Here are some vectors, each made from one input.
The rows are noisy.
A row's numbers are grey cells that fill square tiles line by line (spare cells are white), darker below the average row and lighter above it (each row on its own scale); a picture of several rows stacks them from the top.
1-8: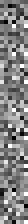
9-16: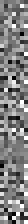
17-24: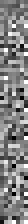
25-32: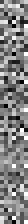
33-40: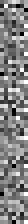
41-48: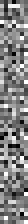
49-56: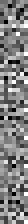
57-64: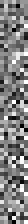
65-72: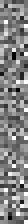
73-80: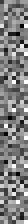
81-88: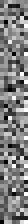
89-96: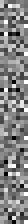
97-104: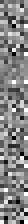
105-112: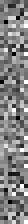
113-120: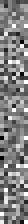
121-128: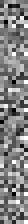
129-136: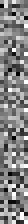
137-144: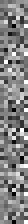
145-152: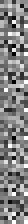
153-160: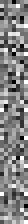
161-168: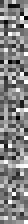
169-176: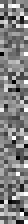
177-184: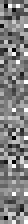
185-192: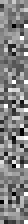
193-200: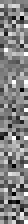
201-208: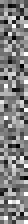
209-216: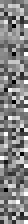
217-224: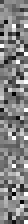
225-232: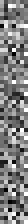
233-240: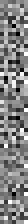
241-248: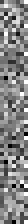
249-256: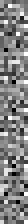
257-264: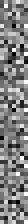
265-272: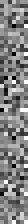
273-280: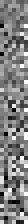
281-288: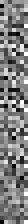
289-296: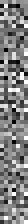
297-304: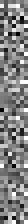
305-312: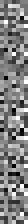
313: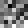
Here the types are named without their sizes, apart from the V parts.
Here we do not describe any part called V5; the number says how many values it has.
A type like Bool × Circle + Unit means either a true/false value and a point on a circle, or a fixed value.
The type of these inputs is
Bool × Line × V5.
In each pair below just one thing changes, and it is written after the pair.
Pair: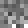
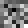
the true/false value
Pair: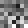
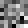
the value of V5
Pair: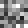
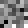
the place on the line
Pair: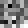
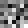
the place on the line
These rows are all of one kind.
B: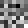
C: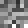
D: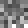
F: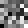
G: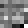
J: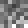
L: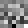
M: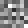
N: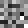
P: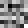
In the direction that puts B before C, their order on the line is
L, J, D, B, C, M, F, G, P, N.
